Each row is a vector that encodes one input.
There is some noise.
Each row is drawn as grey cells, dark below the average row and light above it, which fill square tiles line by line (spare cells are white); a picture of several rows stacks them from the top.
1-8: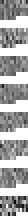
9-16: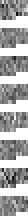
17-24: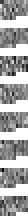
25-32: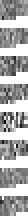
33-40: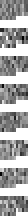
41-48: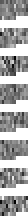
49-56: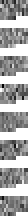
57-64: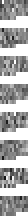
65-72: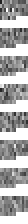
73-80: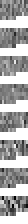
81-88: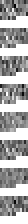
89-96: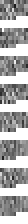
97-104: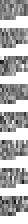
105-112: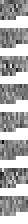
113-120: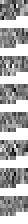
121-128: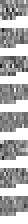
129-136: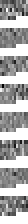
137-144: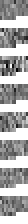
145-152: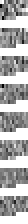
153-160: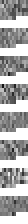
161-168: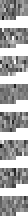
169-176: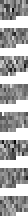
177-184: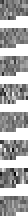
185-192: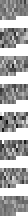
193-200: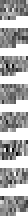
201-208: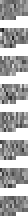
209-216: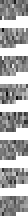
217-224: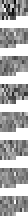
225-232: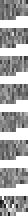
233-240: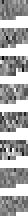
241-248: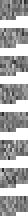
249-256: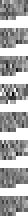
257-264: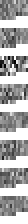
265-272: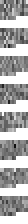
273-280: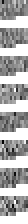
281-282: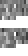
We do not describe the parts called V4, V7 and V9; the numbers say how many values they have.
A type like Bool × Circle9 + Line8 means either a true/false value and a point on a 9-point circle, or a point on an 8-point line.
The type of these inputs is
(Bool × Bool × Bool + V4) × V9 + Line11 + (Tree8 + Unit) × V7.
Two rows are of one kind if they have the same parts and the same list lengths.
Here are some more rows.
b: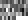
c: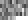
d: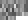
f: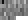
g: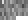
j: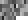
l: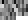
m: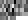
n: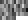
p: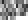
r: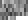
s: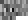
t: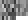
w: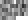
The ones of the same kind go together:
b, w
c, d, g, n, p, r
f, s
j, t
l, m

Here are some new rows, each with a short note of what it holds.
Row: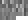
three true/false values and a value of V9
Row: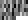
a value of V4 and a value of V9
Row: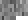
a value of V7
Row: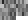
a value of V7
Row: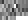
three true/false values and a value of V9
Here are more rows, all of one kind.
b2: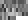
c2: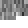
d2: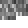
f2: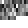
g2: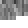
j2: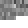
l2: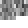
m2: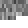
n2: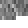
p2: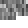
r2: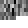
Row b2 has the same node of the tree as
c2, f2, l2 and m2.
